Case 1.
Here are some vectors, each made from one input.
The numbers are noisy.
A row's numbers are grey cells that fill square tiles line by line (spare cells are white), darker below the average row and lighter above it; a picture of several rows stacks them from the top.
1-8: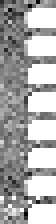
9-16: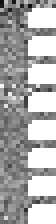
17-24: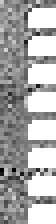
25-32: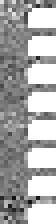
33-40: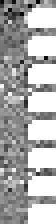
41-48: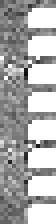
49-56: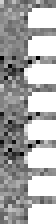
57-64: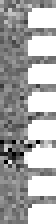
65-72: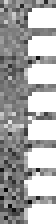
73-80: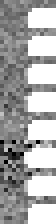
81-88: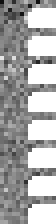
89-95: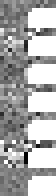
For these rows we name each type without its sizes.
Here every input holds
either a fixed value, or three true/false values.
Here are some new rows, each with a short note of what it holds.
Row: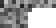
a fixed value
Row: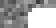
three true/false values
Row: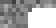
three true/false values
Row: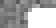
three true/false values
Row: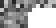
a fixed value
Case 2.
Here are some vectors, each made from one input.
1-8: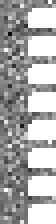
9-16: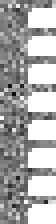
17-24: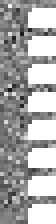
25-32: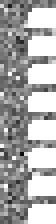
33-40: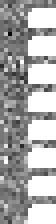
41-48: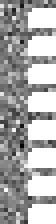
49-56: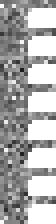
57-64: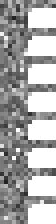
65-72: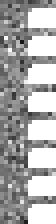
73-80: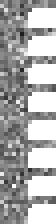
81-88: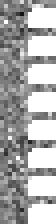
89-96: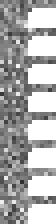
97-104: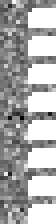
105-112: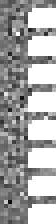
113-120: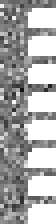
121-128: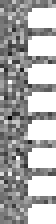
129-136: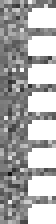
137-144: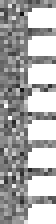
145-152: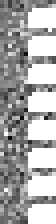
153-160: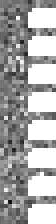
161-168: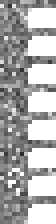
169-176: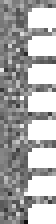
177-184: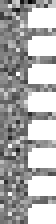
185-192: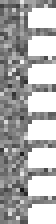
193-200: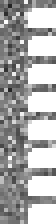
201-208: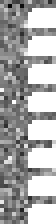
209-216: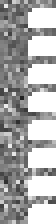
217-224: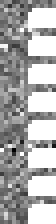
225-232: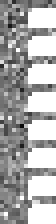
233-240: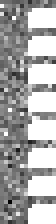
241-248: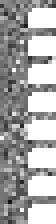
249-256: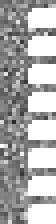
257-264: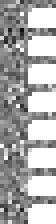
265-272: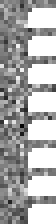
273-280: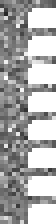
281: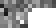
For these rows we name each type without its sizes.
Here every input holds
a label.
